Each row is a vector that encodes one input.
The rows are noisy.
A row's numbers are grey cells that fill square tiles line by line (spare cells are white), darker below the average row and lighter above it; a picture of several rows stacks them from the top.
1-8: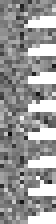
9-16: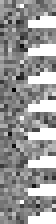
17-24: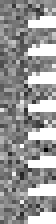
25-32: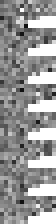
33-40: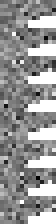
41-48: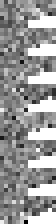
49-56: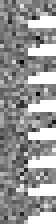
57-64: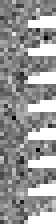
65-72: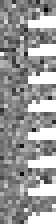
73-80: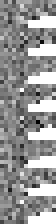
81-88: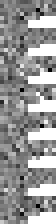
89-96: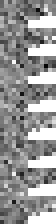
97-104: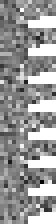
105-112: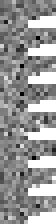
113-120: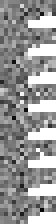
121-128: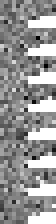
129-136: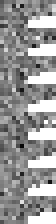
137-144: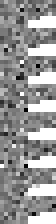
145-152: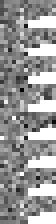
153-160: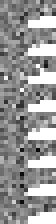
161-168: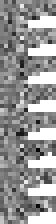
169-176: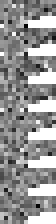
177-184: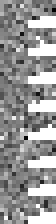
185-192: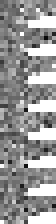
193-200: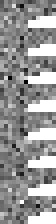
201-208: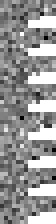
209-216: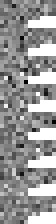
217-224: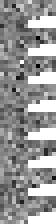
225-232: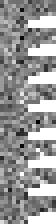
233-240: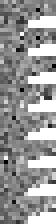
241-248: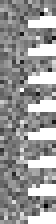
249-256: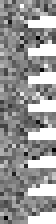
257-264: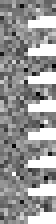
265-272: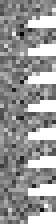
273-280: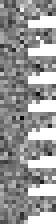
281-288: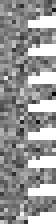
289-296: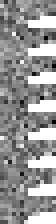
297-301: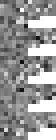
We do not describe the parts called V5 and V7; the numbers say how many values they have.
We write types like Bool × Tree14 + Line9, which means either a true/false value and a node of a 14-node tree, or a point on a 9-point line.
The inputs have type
Bool × Bool × Bool × ((Circle6 + V7) × V5 + Unit) × Tree12.
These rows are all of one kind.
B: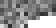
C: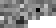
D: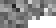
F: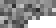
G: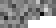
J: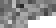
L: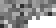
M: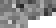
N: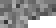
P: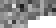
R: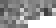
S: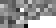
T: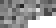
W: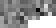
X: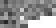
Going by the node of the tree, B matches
D, G, S and W.
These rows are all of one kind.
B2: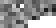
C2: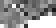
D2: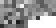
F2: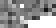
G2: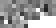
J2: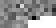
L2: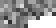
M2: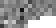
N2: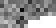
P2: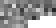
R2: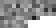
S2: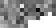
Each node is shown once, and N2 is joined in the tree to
M2.
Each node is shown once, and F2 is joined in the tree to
B2, J2, R2 and S2.
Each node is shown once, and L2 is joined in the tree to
S2.
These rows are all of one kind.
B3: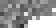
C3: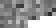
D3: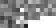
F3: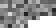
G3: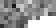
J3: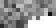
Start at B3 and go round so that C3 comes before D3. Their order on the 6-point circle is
B3, J3, G3, F3, C3, D3.
